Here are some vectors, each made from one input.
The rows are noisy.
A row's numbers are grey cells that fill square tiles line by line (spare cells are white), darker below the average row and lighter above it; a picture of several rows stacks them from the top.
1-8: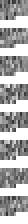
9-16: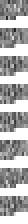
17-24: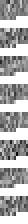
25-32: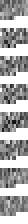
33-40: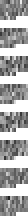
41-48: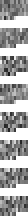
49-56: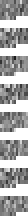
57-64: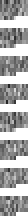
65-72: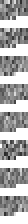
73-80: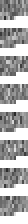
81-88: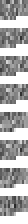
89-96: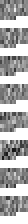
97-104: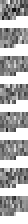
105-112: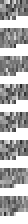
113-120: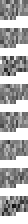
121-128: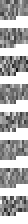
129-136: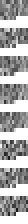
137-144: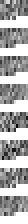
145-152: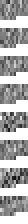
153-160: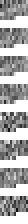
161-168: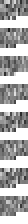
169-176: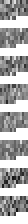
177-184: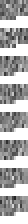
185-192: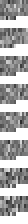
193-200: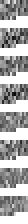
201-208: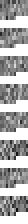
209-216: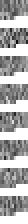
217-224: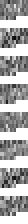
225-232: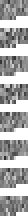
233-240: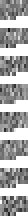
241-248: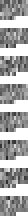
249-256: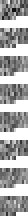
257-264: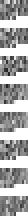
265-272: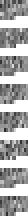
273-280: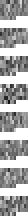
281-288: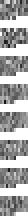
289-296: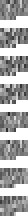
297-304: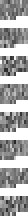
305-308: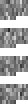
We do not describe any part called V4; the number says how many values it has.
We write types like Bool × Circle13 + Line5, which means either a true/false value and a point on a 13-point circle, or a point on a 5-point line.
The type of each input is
Bool × Circle8 + V4.
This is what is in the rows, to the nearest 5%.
About 70% of them hold a point on an 8-point circle and a true/false value. The rest hold a value of V4.
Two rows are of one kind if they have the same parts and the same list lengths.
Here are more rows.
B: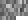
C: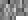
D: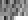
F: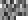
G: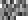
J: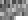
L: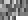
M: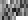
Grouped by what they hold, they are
B, C, D, J
F, G, L, M

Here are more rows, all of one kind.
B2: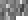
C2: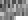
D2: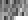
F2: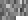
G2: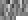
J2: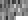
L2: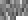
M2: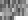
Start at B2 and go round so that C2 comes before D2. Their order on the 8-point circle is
B2, F2, J2, C2, M2, G2, D2, L2.
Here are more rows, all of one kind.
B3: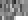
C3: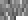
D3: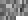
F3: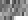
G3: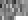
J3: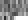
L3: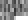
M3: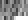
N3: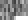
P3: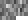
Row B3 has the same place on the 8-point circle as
D3, G3 and P3.
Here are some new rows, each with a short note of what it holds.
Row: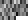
a value of V4
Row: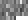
a point on an 8-point circle and a true/false value
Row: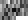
a value of V4
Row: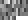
a value of V4
